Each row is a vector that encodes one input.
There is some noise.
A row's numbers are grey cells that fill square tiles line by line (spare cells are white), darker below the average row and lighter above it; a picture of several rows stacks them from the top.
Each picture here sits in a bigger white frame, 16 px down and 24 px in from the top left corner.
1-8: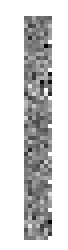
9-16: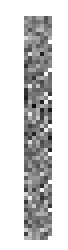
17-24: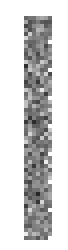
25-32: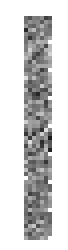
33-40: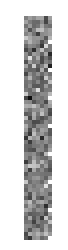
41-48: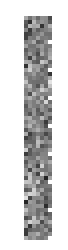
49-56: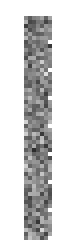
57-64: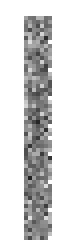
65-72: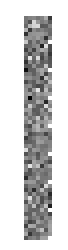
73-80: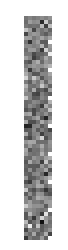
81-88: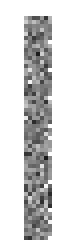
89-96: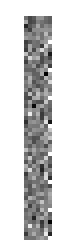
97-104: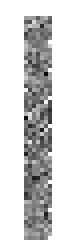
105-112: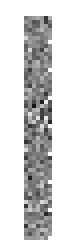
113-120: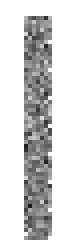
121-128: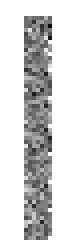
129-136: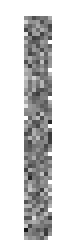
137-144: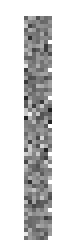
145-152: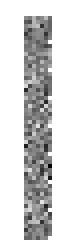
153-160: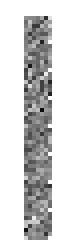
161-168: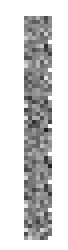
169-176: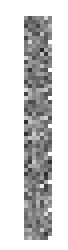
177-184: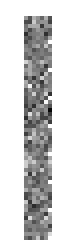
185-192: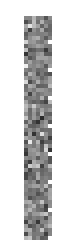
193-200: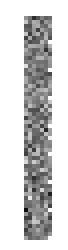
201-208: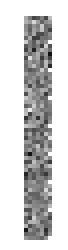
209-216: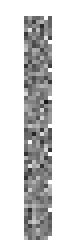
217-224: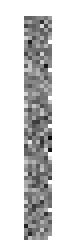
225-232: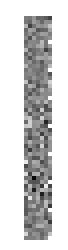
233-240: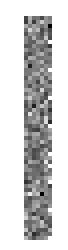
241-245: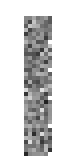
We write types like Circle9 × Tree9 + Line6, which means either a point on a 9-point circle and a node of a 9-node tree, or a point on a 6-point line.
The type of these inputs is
(Bool × Bool × Bool + List2(Line6)) × Circle8 × Label7.
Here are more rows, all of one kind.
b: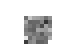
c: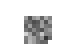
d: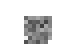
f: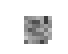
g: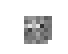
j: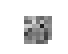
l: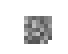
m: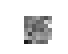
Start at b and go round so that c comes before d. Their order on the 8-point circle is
b, j, f, g, c, m, l, d.
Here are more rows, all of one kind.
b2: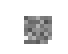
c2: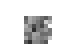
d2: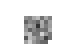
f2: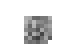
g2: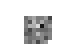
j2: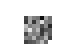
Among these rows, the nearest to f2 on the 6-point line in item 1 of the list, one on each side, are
b2 and d2.
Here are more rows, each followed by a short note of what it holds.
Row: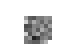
a point on an 8-point circle and one of 7 labels, together with a list of two items
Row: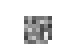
a point on an 8-point circle, one of 7 labels and three true/false values
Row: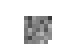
a point on an 8-point circle and one of 7 labels, together with a list of two items
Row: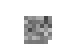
a point on an 8-point circle, one of 7 labels and three true/false values
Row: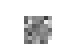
a point on an 8-point circle and one of 7 labels, together with a list of one item
